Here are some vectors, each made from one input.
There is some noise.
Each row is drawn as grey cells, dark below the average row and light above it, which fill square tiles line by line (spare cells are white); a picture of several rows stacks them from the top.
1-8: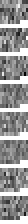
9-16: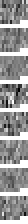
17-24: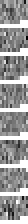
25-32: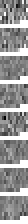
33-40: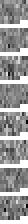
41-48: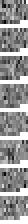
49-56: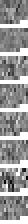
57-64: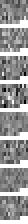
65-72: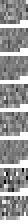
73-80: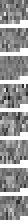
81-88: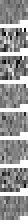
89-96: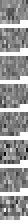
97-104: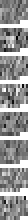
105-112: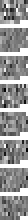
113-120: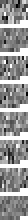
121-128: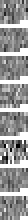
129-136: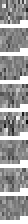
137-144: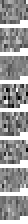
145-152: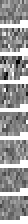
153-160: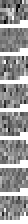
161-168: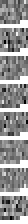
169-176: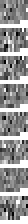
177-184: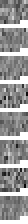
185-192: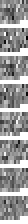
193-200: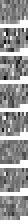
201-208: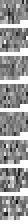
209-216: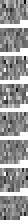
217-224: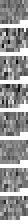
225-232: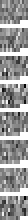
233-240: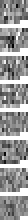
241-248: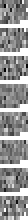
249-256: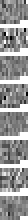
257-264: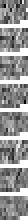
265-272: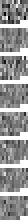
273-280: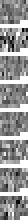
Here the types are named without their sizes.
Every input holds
a true/false value, together with either a point on a circle, or a fixed value.
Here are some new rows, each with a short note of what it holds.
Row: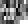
a point on a circle and a true/false value
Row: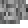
a true/false value
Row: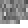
a point on a circle and a true/false value
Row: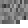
a point on a circle and a true/false value
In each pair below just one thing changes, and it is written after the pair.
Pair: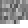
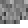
the place on the circle
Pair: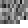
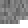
the place on the circle
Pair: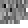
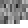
the true/false value
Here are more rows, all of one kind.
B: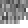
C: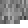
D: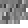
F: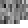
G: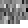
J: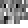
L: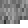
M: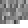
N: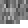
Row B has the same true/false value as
D, G and N.
